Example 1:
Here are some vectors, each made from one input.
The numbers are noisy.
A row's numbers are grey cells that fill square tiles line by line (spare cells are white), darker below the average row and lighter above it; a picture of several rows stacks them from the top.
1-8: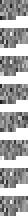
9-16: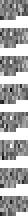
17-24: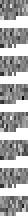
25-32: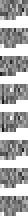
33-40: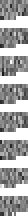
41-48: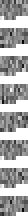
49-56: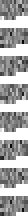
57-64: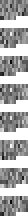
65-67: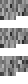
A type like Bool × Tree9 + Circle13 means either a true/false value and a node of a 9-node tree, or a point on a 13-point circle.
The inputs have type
Label7 + Line6.
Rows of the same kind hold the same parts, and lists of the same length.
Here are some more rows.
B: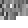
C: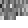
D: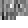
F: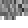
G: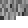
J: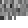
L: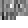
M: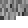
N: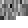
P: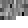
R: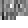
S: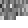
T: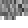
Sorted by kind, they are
B, C, D, F, L, R, S, T
G, J, M, N, P

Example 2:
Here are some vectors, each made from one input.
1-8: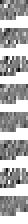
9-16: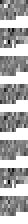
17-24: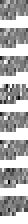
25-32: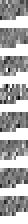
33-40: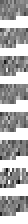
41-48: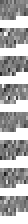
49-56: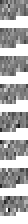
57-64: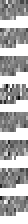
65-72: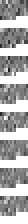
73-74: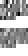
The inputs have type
Bool × Tree8 + Unit.
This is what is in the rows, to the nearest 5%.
About 10% of them hold a fixed value. The rest hold a node of an 8-node tree and a true/false value.
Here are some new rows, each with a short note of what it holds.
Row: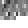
a node of an 8-node tree and a true/false value
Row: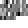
a fixed value
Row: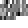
a fixed value
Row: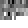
a node of an 8-node tree and a true/false value
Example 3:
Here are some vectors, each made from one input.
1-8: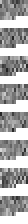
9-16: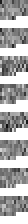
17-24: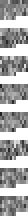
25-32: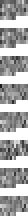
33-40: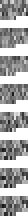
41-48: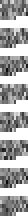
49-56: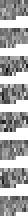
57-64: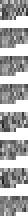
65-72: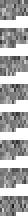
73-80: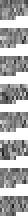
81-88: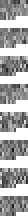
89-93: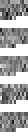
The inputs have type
Label9 + Line7.
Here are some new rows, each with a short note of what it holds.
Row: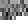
a point on a 7-point line
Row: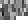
a point on a 7-point line
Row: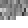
one of 9 labels
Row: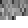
one of 9 labels
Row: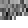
a point on a 7-point line
